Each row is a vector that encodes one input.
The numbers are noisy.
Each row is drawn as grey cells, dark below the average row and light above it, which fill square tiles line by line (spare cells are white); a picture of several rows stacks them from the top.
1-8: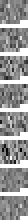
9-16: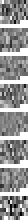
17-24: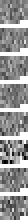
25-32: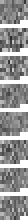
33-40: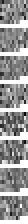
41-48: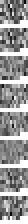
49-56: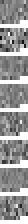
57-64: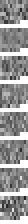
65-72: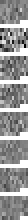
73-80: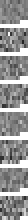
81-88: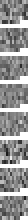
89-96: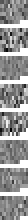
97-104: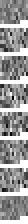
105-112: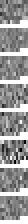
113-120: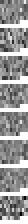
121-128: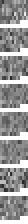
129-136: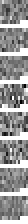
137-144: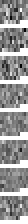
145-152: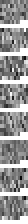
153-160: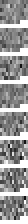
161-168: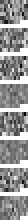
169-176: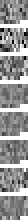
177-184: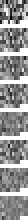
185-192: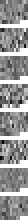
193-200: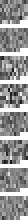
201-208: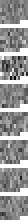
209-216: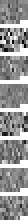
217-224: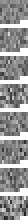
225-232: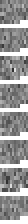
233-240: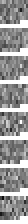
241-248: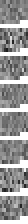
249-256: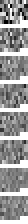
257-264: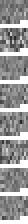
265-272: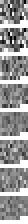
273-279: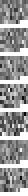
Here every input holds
a point on a 19-point circle and three true/false values, together with either a point on a 6-point circle, or a fixed value.
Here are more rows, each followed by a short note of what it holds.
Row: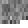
a point on a 19-point circle and three true/false values
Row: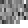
a point on a 19-point circle and three true/false values
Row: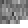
a point on a 6-point circle, a point on a 19-point circle and three true/false values
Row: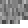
a point on a 19-point circle and three true/false values
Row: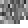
a point on a 19-point circle and three true/false values
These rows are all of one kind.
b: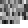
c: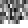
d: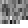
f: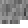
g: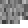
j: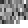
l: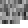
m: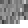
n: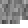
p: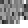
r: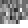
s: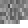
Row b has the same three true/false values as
c, d, j and r.
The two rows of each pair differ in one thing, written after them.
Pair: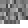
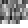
one of the three true/false values
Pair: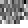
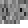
the place on the 6-point circle
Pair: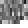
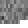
the place on the 19-point circle
